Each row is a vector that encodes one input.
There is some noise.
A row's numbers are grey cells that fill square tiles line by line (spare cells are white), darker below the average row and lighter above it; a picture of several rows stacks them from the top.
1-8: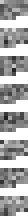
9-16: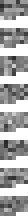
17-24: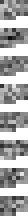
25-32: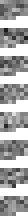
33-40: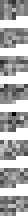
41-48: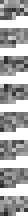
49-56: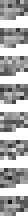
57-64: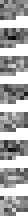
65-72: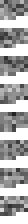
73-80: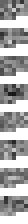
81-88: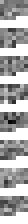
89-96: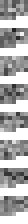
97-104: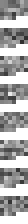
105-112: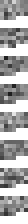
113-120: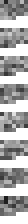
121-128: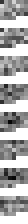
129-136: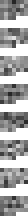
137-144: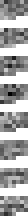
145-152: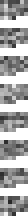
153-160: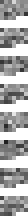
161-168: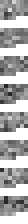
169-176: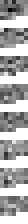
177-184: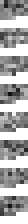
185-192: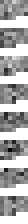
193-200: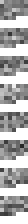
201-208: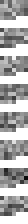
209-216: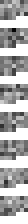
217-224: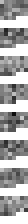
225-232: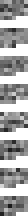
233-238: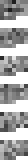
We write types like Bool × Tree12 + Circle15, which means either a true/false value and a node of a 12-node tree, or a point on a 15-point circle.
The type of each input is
Line4 × (Tree7 + Unit).
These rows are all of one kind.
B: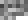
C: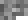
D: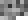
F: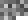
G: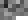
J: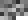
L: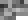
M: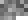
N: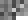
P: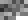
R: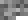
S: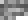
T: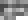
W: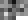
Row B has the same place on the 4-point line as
M, S and T.
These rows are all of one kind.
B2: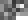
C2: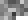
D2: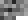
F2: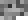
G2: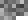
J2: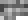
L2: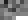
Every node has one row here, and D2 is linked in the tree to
C2, F2 and G2.
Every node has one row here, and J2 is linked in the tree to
F2.
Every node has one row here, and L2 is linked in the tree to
G2.
